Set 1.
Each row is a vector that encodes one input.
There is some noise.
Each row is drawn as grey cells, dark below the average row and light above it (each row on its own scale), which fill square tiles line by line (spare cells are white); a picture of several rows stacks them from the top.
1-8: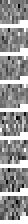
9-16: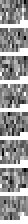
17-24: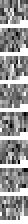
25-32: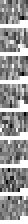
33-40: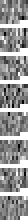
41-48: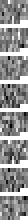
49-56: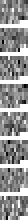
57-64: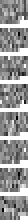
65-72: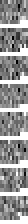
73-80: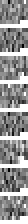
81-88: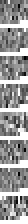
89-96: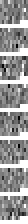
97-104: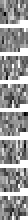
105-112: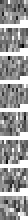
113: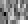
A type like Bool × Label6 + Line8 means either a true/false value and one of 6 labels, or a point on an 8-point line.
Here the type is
Label7 × (Label8 + Line7).
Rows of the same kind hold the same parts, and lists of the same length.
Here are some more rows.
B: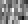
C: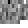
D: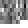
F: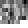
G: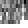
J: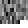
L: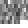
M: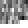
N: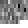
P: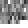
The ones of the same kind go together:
B, C, D, F, J, M, N, P
G, L

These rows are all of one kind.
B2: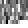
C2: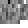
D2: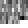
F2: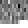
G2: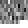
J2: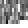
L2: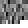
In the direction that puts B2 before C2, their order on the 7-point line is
B2, J2, C2, G2, D2, L2, F2.
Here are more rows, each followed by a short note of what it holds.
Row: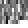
one of 7 labels and a point on a 7-point line
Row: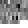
one of 7 labels and one of 8 labels
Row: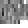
one of 7 labels and one of 8 labels
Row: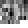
one of 7 labels and a point on a 7-point line
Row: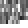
one of 7 labels and a point on a 7-point line
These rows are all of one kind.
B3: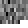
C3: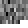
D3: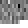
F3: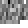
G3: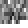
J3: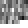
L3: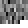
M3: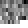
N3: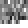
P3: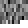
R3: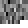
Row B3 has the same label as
C3, L3, P3 and R3.
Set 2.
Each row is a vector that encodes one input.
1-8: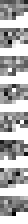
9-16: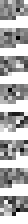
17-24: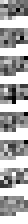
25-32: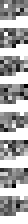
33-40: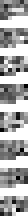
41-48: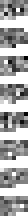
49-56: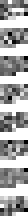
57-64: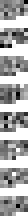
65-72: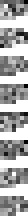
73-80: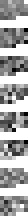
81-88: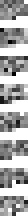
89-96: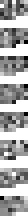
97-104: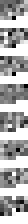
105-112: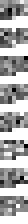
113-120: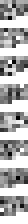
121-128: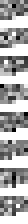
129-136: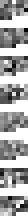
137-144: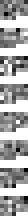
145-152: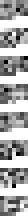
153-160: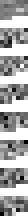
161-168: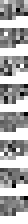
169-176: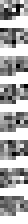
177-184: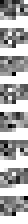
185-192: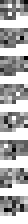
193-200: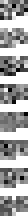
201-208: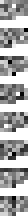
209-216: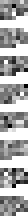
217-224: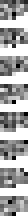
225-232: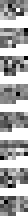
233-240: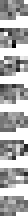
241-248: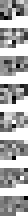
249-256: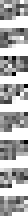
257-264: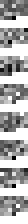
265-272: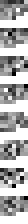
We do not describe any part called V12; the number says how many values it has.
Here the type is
(Bool × Bool × Bool × Bool + Label9) × V12.
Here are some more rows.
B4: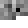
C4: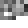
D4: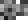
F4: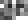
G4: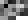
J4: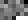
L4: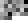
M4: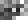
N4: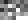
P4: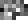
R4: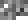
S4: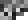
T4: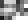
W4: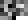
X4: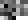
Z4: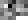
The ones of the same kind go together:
B4, F4, L4, M4, T4
C4, D4, G4, J4, N4, P4, R4, S4, W4, X4, Z4

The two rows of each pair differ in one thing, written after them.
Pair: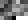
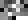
the value of V12
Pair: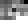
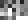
one of the four true/false values
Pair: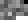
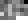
one of the four true/false values
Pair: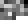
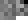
the value of V12
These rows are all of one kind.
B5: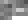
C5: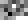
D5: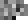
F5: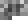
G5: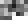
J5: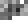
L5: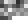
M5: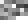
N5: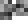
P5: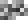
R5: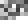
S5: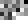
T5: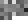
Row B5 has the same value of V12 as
F5, G5, J5 and P5.
